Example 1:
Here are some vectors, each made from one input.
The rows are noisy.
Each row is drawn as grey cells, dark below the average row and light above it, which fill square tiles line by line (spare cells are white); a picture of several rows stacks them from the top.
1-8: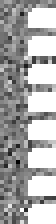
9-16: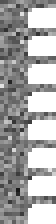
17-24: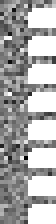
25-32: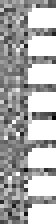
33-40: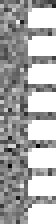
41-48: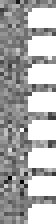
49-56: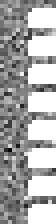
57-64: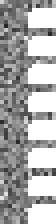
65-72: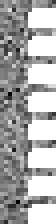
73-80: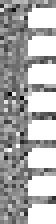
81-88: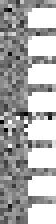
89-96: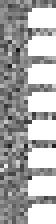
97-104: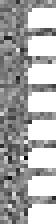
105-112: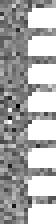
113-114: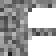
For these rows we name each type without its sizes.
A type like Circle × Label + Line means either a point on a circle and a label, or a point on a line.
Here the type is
Circle + Line + Tree.
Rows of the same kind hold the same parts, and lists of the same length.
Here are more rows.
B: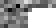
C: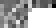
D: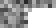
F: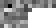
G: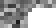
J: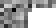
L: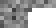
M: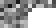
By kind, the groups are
B, C, F, L
D, G, M
J

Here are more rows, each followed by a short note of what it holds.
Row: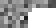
a point on a line
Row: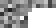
a point on a line
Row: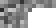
a node of a tree
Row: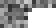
a point on a circle
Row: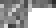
a point on a circle
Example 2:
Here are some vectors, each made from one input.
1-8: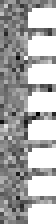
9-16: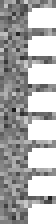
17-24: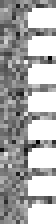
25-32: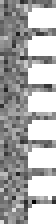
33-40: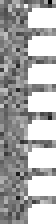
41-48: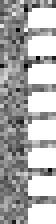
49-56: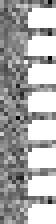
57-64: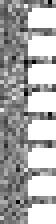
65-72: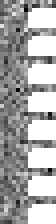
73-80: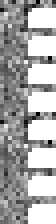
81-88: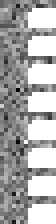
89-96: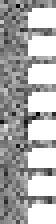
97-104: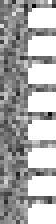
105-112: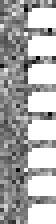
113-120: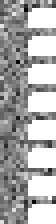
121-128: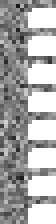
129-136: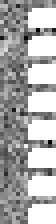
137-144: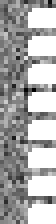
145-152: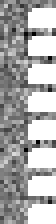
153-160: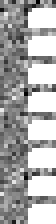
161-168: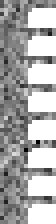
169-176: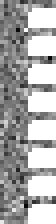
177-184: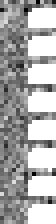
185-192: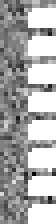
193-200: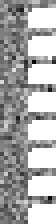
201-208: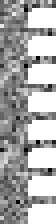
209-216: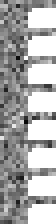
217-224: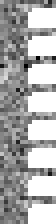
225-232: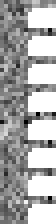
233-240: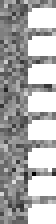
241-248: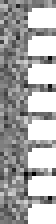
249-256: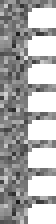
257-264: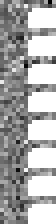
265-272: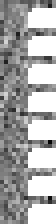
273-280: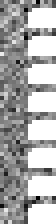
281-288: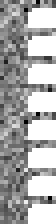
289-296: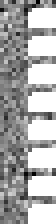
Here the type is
Circle6 + Circle9 + Circle20.
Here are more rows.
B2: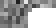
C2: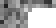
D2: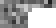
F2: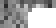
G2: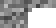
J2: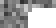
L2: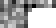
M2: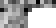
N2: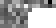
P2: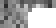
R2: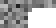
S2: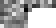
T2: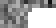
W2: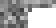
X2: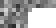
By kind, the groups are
B2, G2, R2, W2, X2
C2, D2, F2, J2, N2, P2, T2
L2, M2, S2

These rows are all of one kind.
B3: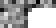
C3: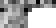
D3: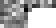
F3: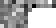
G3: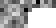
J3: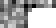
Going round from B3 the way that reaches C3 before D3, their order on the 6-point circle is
B3, C3, G3, D3, F3, J3.
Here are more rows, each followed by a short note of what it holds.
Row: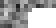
a point on a 20-point circle
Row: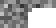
a point on a 20-point circle
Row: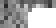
a point on a 9-point circle
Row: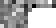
a point on a 6-point circle
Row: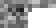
a point on a 20-point circle
